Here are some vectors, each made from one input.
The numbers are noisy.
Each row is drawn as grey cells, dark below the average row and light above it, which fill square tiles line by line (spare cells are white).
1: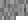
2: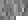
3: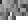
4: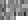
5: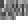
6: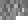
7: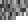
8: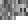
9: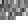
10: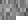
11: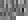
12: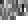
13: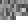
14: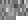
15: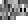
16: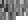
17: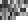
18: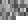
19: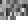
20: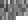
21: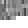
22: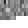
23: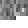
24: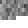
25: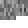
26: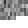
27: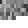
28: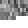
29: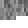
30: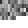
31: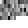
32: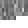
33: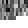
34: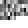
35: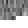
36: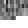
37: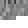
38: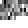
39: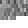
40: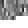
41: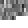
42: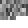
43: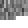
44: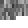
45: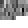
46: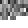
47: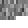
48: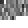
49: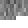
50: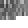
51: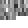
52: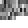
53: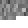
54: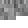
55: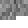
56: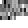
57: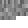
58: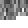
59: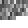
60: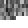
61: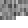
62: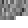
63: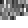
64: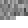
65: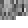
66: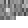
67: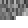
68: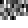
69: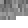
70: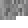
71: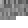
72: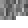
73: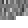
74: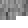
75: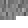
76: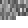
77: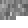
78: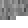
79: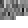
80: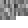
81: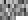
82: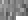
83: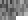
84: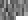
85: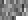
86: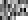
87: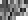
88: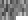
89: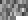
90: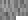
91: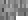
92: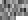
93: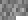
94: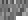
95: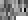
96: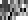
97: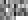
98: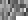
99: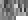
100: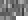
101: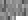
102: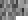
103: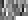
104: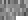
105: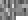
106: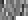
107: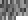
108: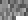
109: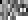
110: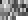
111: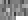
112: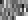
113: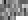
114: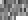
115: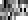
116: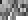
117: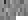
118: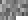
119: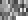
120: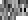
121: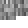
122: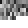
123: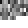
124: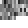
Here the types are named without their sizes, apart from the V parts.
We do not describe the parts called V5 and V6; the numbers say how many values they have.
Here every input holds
either a point on a line and a value of V6, or a true/false value and a value of V5.
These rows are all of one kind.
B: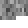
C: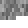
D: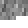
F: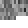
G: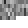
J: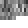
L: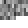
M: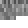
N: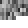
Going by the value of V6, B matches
C and L.
